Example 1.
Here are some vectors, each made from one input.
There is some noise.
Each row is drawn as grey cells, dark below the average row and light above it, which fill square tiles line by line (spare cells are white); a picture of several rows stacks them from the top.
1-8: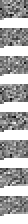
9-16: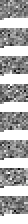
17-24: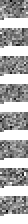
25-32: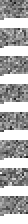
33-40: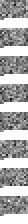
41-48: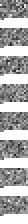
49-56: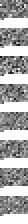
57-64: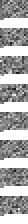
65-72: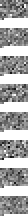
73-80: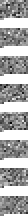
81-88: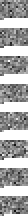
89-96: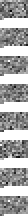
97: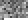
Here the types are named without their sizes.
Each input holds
a point on a circle.
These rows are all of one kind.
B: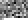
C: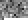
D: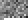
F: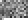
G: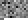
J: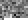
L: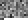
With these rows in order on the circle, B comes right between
C and D.
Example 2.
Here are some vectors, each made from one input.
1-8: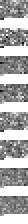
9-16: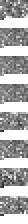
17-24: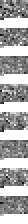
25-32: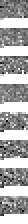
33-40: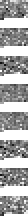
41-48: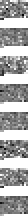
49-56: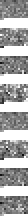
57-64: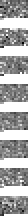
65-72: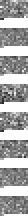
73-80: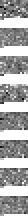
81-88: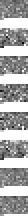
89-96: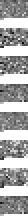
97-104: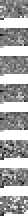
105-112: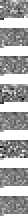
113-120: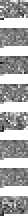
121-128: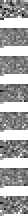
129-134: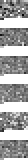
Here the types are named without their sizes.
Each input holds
a point on a circle.
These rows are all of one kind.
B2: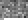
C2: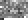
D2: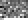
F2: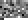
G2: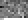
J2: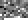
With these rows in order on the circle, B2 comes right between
C2 and G2.
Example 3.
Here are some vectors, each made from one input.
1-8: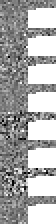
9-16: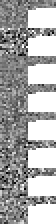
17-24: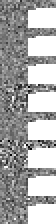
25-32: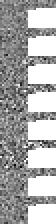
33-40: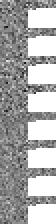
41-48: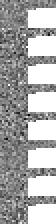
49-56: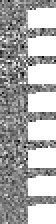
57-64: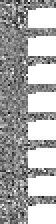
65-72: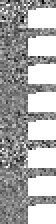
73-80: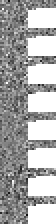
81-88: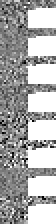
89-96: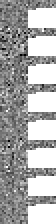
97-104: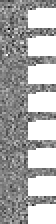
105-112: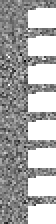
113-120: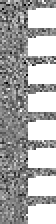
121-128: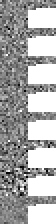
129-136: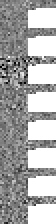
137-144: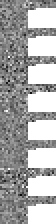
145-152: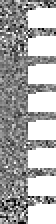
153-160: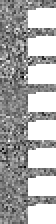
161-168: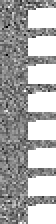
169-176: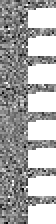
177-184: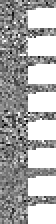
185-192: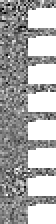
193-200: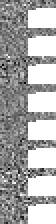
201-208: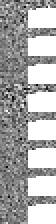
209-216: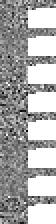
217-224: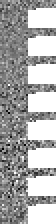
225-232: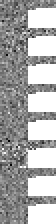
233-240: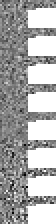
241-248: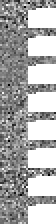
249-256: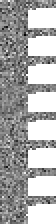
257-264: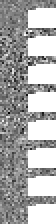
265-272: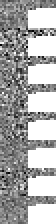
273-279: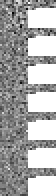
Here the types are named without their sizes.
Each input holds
a point on a circle.
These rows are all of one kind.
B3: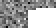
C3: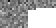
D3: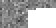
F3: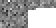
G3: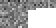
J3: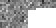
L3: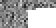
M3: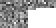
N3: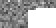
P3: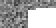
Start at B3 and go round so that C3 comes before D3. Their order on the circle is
B3, N3, F3, L3, P3, G3, C3, M3, D3, J3.
